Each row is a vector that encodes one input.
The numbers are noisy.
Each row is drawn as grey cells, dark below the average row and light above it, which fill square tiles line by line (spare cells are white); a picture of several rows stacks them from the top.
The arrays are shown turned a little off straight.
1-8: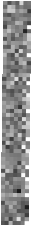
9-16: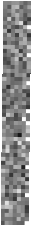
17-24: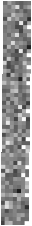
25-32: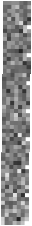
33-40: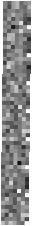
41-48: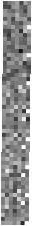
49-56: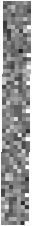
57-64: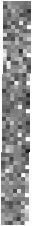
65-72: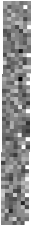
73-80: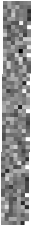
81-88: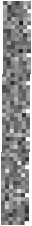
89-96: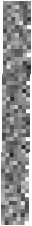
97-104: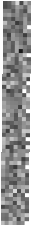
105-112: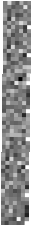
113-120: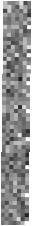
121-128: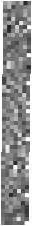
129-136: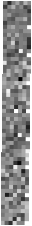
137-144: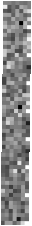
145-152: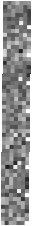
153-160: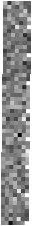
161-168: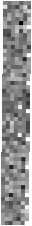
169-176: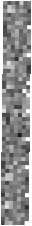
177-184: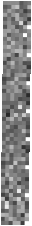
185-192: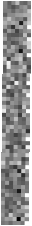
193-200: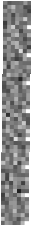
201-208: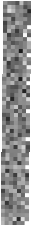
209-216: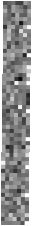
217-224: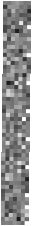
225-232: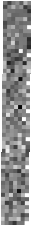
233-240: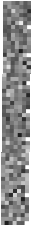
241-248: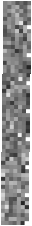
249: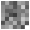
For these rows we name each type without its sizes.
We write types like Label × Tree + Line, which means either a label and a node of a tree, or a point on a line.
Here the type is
(Bool × Bool × Bool × Bool + List(Line)) × Circle.
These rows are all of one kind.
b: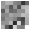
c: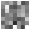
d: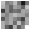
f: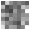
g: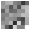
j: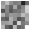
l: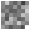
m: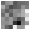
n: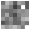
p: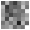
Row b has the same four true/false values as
c, g and m.
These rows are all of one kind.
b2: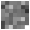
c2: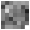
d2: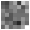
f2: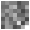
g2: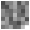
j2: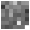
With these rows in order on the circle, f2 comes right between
g2 and j2.
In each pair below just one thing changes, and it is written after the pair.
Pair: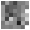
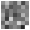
the place on the circle
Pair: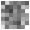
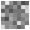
the place on the circle
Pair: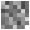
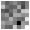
the place on the circle
